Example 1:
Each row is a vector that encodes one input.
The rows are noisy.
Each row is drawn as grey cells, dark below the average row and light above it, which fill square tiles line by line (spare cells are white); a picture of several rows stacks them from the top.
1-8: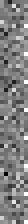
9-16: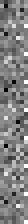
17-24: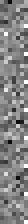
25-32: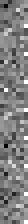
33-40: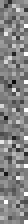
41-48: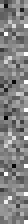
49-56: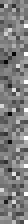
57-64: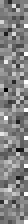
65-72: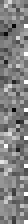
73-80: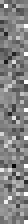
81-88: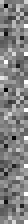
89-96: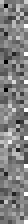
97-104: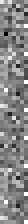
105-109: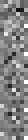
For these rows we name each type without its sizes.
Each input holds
a node of a tree and a true/false value.
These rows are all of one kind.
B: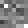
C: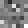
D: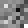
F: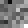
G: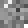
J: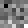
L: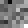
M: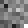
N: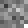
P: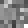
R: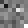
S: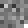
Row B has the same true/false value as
D, G, P and S.
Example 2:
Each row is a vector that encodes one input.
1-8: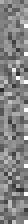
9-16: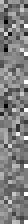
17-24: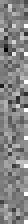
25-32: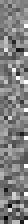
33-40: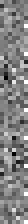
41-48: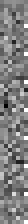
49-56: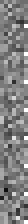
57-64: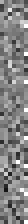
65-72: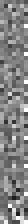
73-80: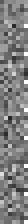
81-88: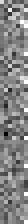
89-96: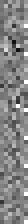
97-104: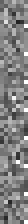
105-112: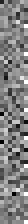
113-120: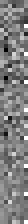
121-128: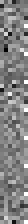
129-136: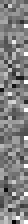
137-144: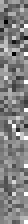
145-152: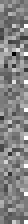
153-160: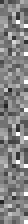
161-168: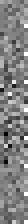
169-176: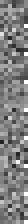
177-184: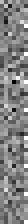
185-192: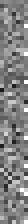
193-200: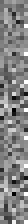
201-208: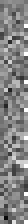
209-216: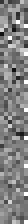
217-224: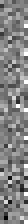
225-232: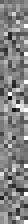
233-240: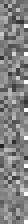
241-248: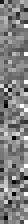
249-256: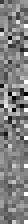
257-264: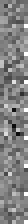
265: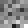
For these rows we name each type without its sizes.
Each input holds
a node of a tree and a true/false value.
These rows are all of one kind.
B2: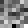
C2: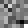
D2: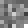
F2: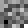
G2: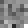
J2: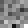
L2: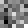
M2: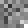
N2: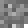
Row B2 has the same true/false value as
G2, J2 and M2.
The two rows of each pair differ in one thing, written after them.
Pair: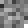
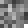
the true/false value
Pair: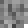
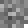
the true/false value
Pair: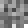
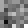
the node of the tree
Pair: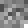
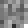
the node of the tree
